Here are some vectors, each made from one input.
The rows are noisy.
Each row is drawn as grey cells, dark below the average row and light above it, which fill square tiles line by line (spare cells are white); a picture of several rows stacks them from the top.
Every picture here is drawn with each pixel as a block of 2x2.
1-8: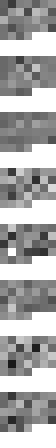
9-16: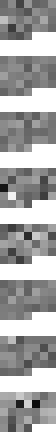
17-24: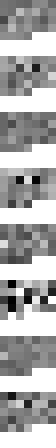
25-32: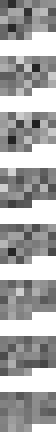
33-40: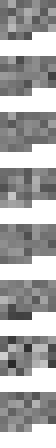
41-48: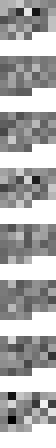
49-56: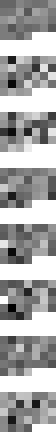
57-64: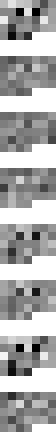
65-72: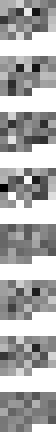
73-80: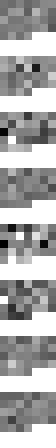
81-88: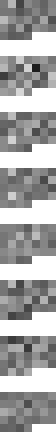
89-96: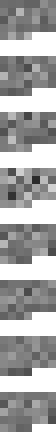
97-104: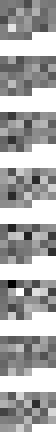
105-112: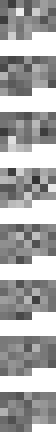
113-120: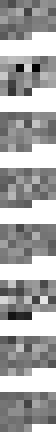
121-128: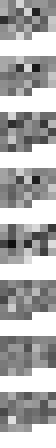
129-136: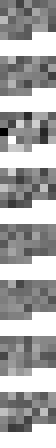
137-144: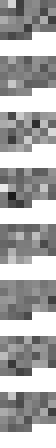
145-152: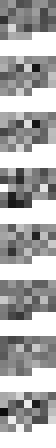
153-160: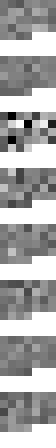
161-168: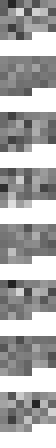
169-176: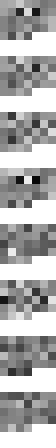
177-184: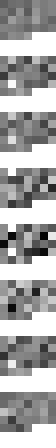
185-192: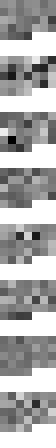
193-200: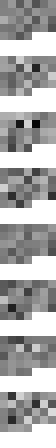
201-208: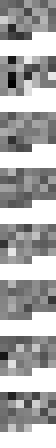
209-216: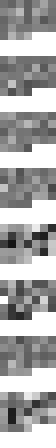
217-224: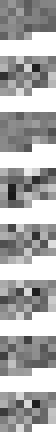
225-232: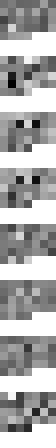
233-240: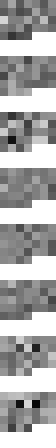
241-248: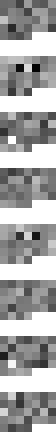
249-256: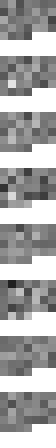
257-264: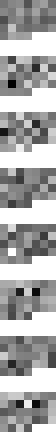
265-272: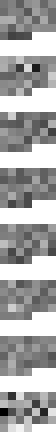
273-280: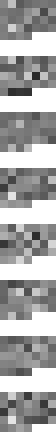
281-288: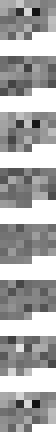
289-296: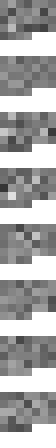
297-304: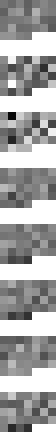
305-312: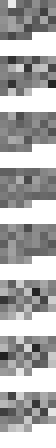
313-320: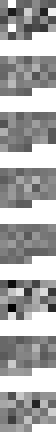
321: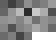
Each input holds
either a fixed value, or a node of a 9-node tree, or a node of a 19-node tree and four true/false values.
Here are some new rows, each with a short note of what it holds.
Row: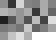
a node of a 9-node tree
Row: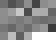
a node of a 19-node tree and four true/false values
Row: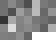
a node of a 19-node tree and four true/false values
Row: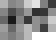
a fixed value
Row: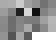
a node of a 9-node tree
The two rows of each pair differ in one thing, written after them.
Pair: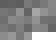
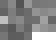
the node of the tree
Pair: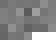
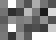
one of the four true/false values
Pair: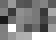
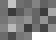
one of the four true/false values
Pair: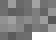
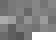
one of the four true/false values
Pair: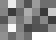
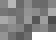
one of the four true/false values
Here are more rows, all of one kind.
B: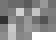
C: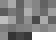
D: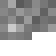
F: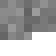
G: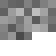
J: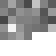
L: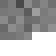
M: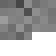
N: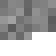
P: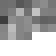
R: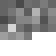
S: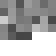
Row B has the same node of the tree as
G and P.
